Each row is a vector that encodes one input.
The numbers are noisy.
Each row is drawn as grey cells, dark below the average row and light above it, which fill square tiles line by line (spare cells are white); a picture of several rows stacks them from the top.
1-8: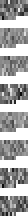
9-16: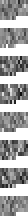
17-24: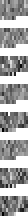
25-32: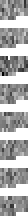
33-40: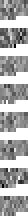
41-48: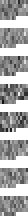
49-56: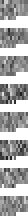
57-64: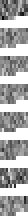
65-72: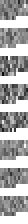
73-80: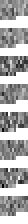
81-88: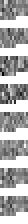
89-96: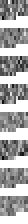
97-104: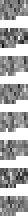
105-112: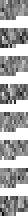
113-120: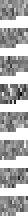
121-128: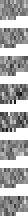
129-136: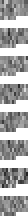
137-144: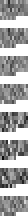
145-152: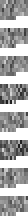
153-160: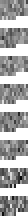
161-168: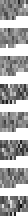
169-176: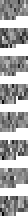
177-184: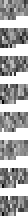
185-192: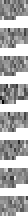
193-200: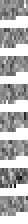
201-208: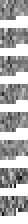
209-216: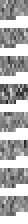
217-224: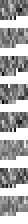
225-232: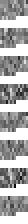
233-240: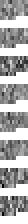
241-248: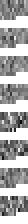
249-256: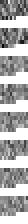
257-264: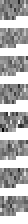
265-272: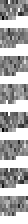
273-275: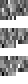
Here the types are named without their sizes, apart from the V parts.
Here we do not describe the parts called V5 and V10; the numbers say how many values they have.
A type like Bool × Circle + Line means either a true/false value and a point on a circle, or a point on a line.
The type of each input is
Bool × V10 + Line × (Tree + V5).
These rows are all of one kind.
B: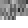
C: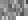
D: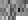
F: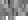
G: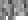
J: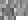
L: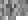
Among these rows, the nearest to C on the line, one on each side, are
B and F.
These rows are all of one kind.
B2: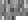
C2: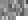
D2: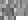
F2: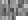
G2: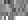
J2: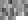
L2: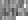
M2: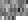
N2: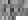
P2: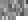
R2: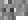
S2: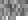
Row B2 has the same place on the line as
C2, G2, M2 and P2.
